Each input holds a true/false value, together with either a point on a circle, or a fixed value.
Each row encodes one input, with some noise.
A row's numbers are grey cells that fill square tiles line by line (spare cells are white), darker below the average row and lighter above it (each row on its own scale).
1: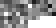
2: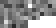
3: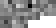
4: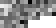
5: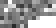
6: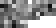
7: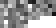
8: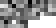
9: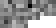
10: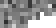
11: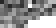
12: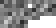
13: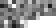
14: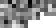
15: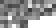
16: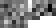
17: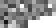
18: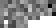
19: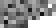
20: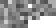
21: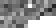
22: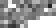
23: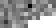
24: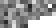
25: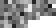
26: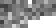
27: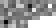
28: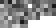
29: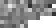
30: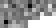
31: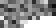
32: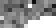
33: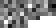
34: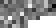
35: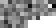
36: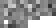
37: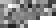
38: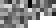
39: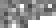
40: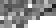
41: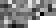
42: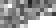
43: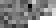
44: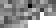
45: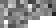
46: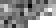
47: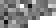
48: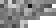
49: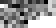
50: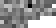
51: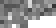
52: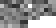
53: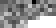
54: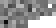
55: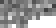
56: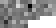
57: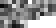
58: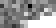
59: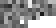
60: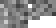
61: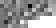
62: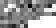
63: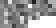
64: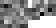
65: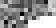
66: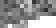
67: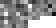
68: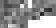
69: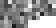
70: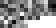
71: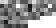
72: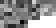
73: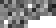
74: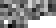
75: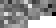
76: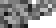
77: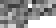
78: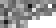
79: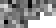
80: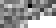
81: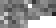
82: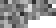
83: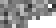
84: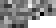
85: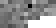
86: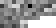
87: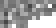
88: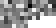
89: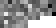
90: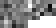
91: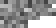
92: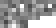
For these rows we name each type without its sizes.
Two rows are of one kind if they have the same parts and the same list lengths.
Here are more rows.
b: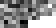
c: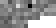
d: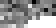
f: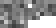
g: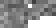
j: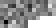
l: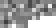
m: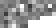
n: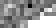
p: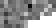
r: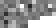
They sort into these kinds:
b, c, d, f, g, j, l, n, p
m, r

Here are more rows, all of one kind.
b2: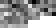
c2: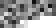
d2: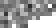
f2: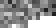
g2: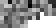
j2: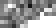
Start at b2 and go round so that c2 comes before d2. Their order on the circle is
b2, g2, j2, c2, d2, f2.
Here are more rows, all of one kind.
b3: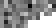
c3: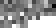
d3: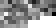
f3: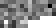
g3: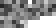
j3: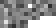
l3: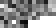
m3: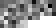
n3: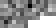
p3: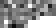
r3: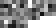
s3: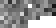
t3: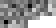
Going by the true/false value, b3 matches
l3, n3 and t3.
